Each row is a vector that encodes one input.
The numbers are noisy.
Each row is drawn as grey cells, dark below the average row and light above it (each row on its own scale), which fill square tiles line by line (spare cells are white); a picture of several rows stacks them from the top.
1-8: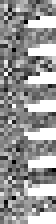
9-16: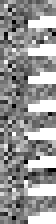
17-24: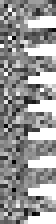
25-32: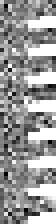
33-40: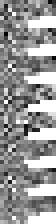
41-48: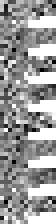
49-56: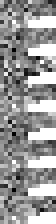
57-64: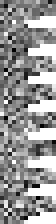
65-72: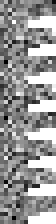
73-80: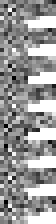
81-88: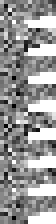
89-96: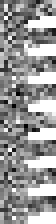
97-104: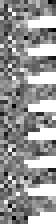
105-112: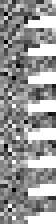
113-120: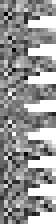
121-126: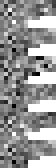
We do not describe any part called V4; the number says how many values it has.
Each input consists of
a true/false value, together with either a fixed value, or a node of an 8-node tree and a value of V4.
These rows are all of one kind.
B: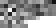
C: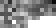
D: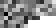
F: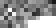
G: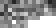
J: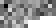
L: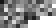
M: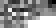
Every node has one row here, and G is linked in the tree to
C and L.
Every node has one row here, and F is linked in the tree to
J.
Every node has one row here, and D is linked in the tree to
J.
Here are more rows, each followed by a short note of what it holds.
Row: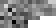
a true/false value
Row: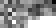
a node of an 8-node tree, a true/false value and a value of V4
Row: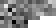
a true/false value
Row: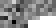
a true/false value
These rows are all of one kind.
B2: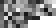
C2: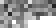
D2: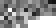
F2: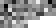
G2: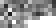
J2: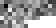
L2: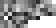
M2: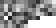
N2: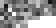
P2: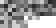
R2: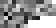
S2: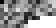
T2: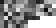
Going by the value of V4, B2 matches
D2, J2 and T2.
